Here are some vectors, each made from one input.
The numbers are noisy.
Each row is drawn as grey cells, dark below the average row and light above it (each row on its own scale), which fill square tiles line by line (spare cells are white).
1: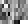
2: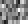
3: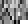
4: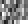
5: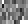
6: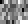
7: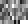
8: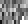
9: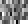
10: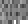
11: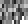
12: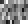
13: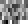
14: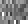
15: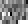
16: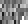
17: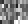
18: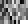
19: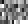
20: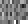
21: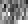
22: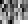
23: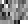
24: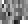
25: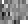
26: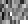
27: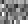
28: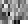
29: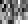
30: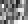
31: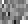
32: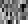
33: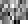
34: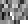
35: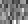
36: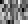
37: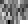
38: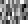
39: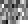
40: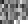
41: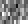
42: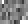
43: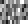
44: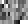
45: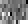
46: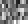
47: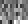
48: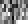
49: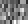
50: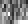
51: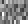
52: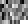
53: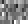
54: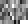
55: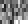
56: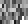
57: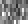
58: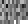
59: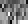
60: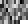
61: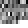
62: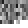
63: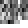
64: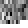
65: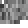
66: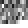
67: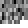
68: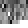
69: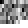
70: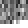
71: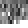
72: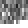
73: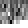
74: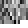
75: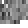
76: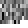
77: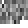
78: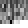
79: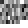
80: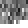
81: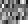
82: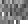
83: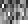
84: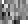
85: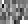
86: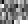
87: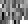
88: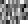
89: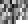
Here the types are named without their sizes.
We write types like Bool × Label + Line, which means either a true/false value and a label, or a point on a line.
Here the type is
Bool × Bool × Bool + Line.
